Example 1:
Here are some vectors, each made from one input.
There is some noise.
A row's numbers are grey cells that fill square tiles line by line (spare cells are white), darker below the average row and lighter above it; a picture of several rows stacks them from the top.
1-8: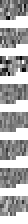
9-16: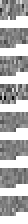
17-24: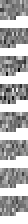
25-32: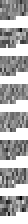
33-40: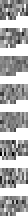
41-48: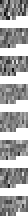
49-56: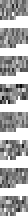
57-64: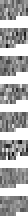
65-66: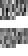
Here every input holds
a point on a 5-point line and a true/false value.
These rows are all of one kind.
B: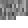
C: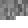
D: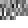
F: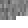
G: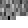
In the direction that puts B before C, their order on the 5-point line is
F, B, C, D, G.
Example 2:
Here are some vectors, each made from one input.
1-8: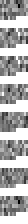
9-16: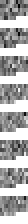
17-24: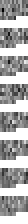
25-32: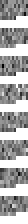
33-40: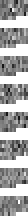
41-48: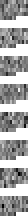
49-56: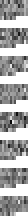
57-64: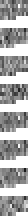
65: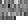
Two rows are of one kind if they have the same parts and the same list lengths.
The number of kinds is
2.
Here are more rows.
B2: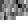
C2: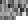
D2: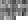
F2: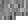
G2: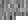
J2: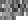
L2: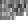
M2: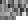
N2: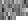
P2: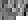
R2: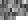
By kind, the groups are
B2, C2, J2, L2, M2
D2, F2, G2, N2, P2, R2

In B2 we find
a point on a 5-point line.
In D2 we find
a point on a 5-point line and four true/false values.
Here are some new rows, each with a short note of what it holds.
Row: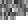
a point on a 5-point line and four true/false values
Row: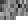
a point on a 5-point line
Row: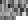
a point on a 5-point line
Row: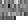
a point on a 5-point line and four true/false values
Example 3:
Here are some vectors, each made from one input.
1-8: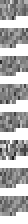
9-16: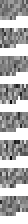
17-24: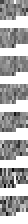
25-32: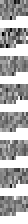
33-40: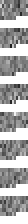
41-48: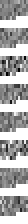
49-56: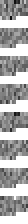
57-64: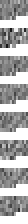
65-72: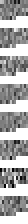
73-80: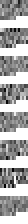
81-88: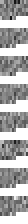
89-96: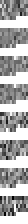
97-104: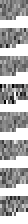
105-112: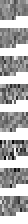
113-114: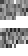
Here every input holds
either a point on an 8-point circle and a true/false value, or a fixed value.
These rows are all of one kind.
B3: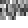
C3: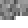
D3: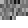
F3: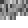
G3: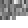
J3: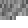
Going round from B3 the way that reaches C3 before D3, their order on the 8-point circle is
B3, C3, D3, J3, F3, G3.
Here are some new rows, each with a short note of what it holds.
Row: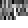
a fixed value
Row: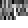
a fixed value
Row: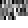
a fixed value
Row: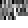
a fixed value
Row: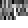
a fixed value
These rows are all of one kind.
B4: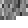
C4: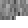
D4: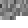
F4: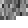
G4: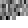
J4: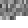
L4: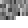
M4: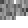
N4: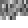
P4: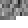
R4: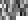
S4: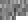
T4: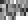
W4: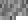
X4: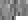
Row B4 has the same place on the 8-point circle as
F4, G4, R4 and S4.
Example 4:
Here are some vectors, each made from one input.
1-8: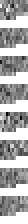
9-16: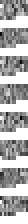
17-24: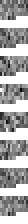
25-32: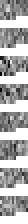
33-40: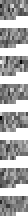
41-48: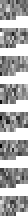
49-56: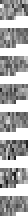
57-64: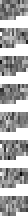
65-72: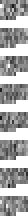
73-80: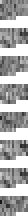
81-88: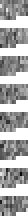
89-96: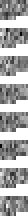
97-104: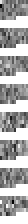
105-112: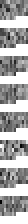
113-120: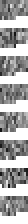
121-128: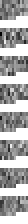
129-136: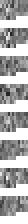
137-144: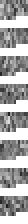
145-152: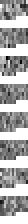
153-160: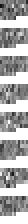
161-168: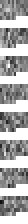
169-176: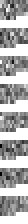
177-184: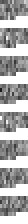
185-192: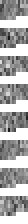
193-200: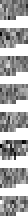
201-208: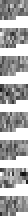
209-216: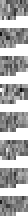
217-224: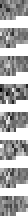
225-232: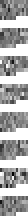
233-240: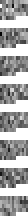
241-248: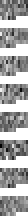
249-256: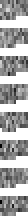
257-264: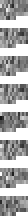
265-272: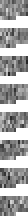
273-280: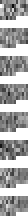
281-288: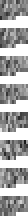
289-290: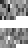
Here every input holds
a point on an 11-point circle and a true/false value.
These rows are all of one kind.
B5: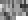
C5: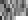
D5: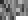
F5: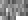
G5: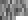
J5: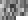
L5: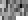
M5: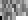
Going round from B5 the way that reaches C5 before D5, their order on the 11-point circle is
B5, M5, J5, L5, G5, C5, D5, F5.
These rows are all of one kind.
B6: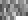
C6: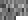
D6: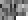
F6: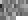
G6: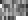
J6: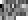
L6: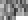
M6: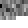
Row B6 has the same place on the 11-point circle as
F6 and J6.
